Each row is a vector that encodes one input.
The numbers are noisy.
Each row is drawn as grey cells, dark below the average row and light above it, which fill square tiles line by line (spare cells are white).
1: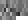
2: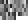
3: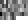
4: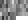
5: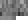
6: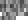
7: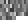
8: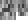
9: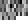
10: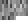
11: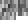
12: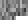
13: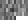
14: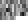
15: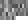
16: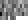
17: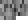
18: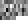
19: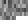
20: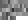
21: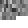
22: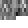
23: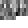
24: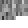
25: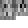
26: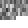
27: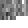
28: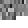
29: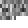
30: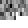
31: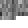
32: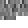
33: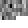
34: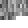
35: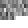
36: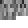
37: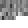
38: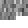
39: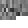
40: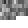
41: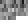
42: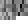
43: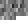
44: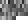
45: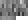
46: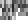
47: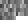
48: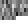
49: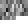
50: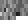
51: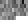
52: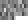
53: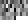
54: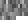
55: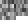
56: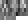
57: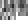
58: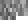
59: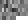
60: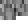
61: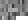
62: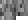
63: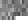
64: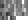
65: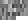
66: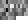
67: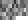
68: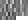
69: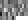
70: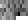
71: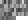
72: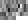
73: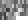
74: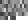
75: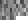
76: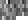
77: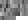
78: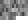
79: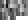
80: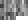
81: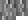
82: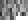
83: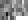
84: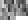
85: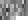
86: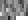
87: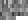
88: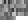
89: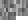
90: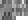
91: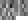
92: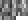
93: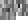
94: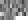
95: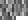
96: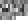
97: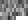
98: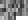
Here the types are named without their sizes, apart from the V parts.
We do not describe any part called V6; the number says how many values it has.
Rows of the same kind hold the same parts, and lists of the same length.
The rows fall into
2 kinds.
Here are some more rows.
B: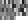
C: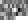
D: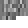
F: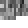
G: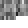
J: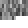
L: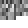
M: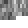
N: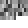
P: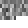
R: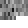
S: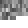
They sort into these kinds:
B, C, D, F, G, J, M, R, S
L, N, P

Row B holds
four true/false values and a value of V6.
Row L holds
a point on a line and a value of V6.
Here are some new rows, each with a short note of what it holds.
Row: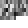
a point on a line and a value of V6
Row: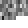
four true/false values and a value of V6
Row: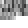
a point on a line and a value of V6
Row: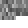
four true/false values and a value of V6
